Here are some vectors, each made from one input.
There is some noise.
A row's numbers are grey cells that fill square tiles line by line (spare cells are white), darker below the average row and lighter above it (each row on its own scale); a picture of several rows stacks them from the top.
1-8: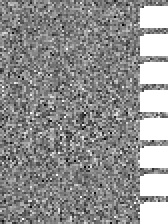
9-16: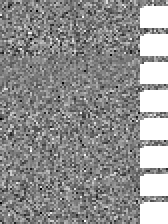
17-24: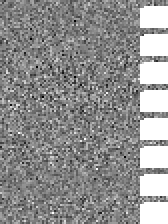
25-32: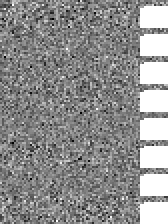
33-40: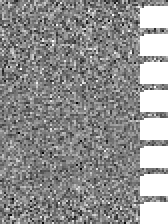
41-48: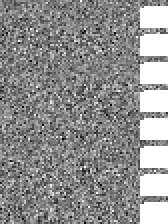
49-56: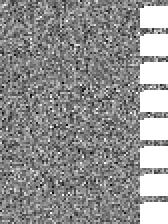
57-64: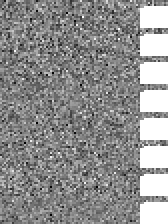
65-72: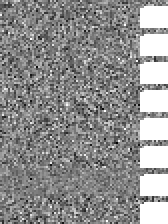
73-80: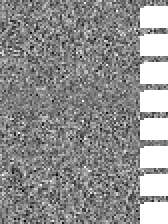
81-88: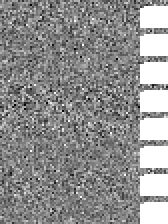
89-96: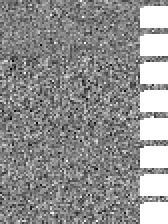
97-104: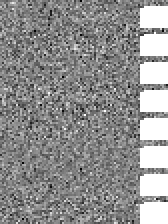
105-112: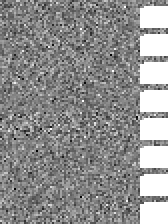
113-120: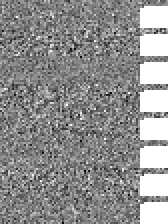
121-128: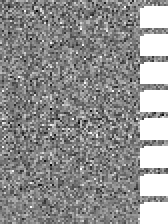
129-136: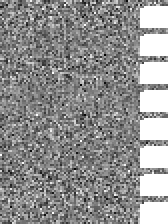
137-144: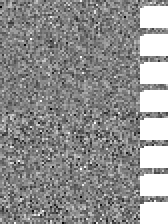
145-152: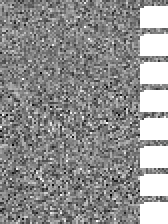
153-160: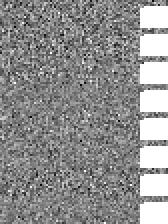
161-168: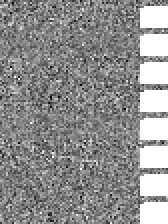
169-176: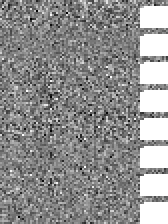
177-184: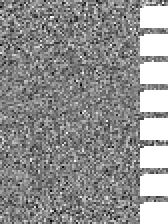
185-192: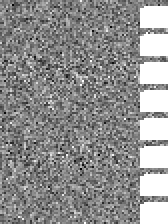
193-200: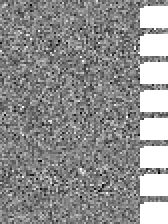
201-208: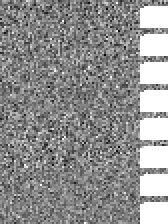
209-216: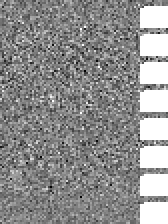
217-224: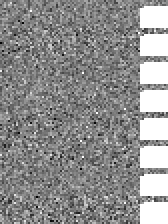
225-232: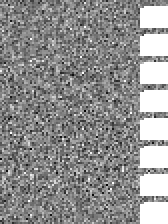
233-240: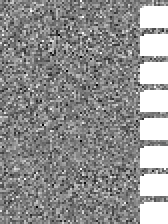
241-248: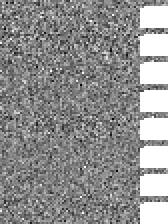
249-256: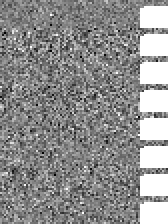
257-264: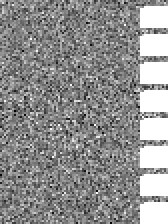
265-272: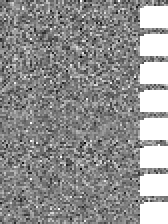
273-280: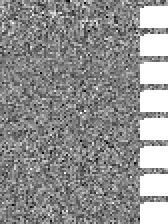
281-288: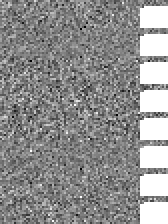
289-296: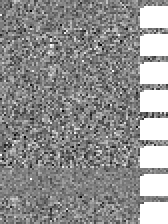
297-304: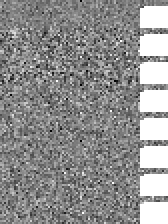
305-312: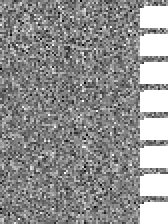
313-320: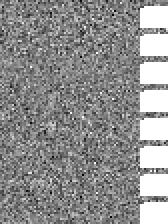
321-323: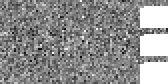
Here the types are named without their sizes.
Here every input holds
a node of each of two trees, together with either a point on each of two circles, or a node of a tree.
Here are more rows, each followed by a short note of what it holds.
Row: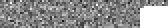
a node of each of three trees
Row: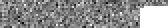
a node of each of three trees
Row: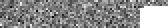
a point on each of two circles and a node of each of two trees
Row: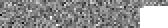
a node of each of three trees
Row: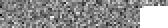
a node of each of three trees
